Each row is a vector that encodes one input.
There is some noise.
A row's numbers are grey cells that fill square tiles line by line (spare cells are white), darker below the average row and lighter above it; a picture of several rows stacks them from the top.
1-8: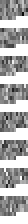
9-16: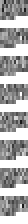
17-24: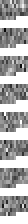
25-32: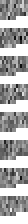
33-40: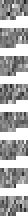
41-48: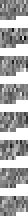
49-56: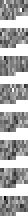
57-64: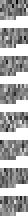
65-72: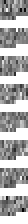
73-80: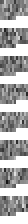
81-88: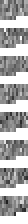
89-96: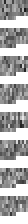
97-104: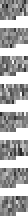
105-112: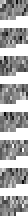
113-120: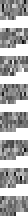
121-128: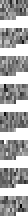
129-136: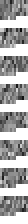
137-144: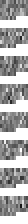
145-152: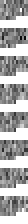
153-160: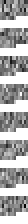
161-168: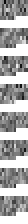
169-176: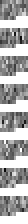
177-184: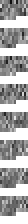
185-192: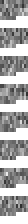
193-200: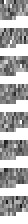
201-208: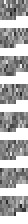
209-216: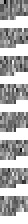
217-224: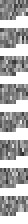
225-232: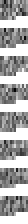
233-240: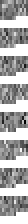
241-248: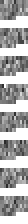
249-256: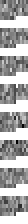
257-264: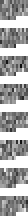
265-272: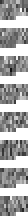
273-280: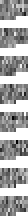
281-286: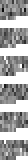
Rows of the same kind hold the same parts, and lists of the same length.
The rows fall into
2 kinds.
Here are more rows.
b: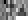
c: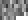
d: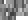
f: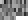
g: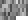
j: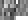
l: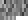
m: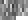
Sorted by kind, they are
b, c, f, l
d, g, j, m

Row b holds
three labels (each one of 7) and a node of a 7-node tree.
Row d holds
three labels (each one of 7).
